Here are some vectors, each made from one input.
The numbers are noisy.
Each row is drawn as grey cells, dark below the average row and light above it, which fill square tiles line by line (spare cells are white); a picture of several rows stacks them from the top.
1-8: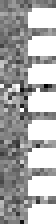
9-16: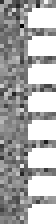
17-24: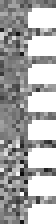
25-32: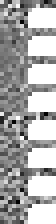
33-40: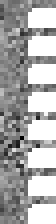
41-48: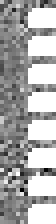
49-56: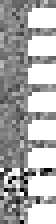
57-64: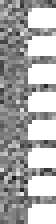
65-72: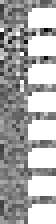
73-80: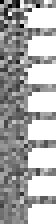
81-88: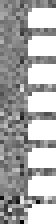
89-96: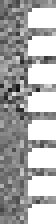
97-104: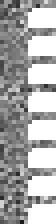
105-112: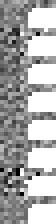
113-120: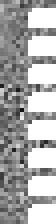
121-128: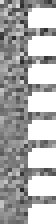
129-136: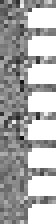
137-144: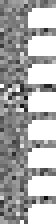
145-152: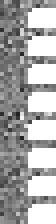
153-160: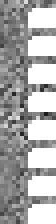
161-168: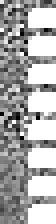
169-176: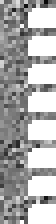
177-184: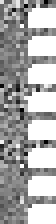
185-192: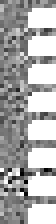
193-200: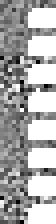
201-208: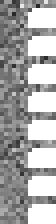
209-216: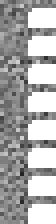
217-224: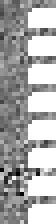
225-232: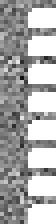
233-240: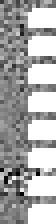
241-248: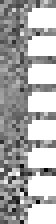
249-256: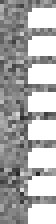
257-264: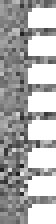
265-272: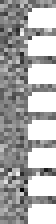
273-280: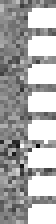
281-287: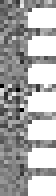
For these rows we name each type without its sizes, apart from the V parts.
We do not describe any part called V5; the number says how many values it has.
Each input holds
a true/false value, together with either a point on a line, or a value of V5.
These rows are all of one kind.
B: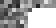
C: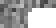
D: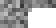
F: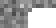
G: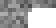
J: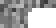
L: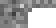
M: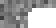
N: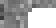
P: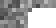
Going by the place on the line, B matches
N and P.
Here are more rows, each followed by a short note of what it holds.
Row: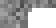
a point on a line and a true/false value
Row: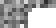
a true/false value and a value of V5
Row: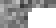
a true/false value and a value of V5
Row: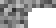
a point on a line and a true/false value
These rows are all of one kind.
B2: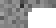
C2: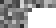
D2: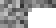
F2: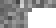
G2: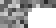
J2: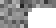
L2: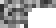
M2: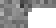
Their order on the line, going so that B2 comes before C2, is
M2, J2, B2, L2, D2, C2, F2, G2.
